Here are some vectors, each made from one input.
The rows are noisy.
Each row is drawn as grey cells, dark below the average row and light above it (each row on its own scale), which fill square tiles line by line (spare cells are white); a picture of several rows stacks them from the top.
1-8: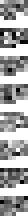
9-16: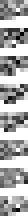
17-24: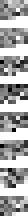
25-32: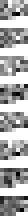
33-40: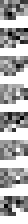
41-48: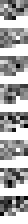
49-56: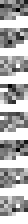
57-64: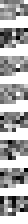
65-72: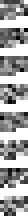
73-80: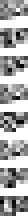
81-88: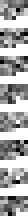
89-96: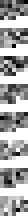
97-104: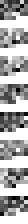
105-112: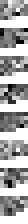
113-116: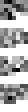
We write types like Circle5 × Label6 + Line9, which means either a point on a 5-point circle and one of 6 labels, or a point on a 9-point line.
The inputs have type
(Bool × Bool × Bool + Unit) × Line7.
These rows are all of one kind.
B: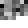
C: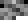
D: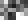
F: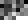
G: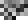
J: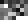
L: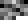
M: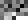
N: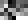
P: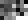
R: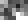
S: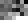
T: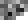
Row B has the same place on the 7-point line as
D and R.
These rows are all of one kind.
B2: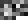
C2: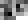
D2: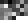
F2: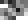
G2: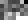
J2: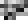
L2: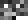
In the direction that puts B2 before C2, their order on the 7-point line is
F2, D2, L2, B2, G2, J2, C2.
